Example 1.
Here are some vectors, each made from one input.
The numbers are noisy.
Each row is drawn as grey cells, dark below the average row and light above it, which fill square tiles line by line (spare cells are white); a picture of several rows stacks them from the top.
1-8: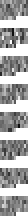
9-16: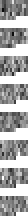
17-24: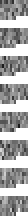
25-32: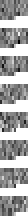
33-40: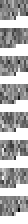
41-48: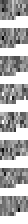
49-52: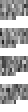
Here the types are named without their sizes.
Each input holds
a point on a line and a true/false value.
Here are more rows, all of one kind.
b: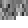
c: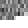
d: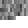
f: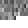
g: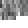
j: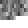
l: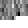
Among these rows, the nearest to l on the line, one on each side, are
b and d.
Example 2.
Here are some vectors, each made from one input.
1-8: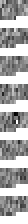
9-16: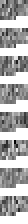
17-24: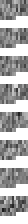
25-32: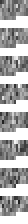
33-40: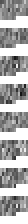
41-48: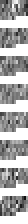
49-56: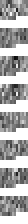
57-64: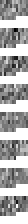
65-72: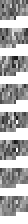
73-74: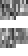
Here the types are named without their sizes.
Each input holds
a point on a line and a true/false value.
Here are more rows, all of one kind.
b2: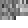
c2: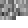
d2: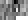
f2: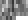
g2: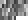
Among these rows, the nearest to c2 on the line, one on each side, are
b2 and f2.
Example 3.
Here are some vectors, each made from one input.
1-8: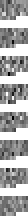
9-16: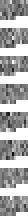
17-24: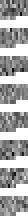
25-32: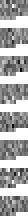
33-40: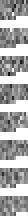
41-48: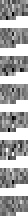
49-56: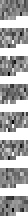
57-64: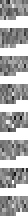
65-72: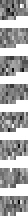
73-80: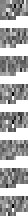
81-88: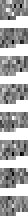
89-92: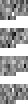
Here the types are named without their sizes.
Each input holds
a node of a tree, together with either a fixed value, or four true/false values.
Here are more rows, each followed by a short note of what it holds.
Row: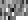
a node of a tree
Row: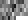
a node of a tree
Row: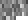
a node of a tree and four true/false values
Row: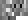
a node of a tree
